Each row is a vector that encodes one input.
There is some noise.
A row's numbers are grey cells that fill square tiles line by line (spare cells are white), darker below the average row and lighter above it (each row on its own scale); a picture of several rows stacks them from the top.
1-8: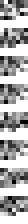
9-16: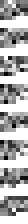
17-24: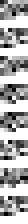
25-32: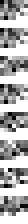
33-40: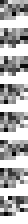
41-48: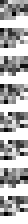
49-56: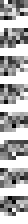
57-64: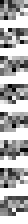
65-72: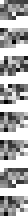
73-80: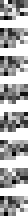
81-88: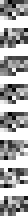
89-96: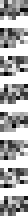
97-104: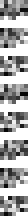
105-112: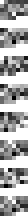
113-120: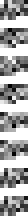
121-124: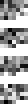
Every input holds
three true/false values.
